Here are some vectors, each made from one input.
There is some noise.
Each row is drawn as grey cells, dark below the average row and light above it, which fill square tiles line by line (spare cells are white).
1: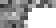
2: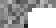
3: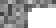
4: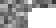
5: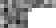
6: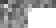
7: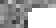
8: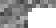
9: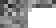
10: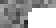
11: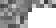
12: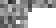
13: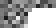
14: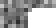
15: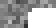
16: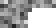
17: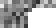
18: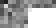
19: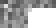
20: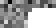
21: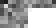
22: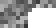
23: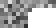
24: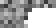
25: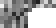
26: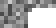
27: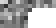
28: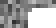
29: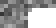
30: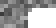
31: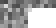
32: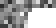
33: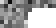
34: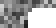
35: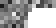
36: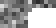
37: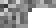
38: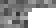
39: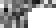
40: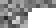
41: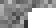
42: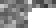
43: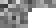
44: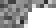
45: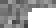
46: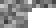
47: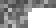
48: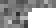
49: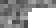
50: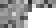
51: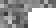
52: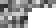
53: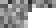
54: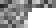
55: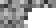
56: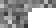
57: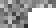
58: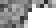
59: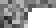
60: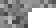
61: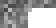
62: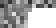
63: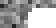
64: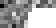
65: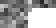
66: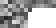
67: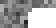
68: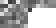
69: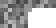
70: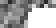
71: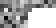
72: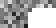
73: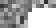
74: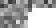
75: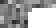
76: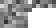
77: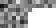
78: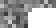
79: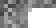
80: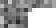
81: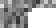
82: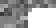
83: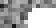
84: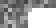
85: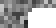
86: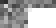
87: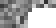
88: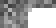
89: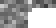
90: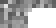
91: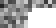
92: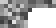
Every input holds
either one of 6 labels and a point on a 5-point line, or a node of an 8-node tree.
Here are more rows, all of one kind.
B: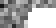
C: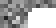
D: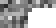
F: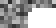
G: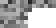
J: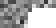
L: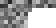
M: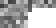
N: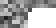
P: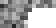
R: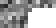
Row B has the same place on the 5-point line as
J, M and N.
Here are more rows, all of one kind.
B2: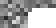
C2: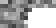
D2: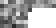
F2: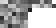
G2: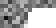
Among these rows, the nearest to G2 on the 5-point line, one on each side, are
B2 and D2.
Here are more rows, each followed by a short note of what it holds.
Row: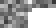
a node of an 8-node tree
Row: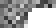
one of 6 labels and a point on a 5-point line
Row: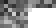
a node of an 8-node tree
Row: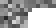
one of 6 labels and a point on a 5-point line
